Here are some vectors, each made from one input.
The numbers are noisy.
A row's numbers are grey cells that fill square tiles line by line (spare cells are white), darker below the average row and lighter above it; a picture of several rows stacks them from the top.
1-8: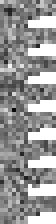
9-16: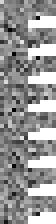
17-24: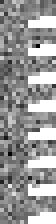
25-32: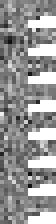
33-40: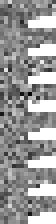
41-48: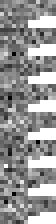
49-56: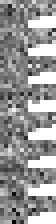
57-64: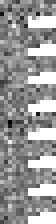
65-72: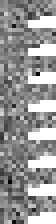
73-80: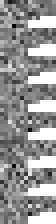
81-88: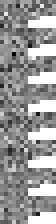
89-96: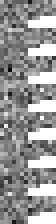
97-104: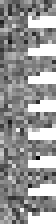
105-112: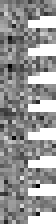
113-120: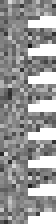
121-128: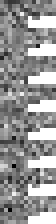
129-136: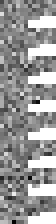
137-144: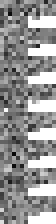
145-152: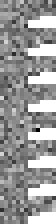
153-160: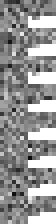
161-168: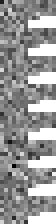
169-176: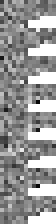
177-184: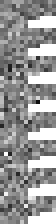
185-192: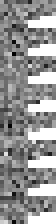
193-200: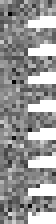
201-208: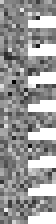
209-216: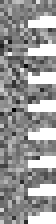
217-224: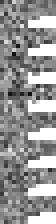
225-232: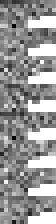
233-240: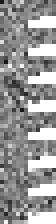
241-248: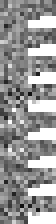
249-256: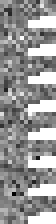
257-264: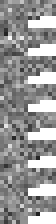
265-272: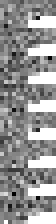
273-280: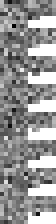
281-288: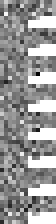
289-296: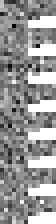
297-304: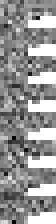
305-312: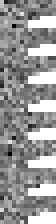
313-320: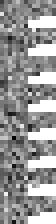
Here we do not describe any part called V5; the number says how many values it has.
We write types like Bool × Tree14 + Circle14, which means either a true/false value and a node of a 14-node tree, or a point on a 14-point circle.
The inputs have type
Label6 × (Label6 × V5 + Unit) + Line11.
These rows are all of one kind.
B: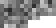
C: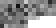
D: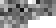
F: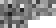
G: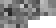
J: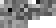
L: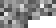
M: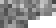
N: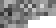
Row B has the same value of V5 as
D and F.
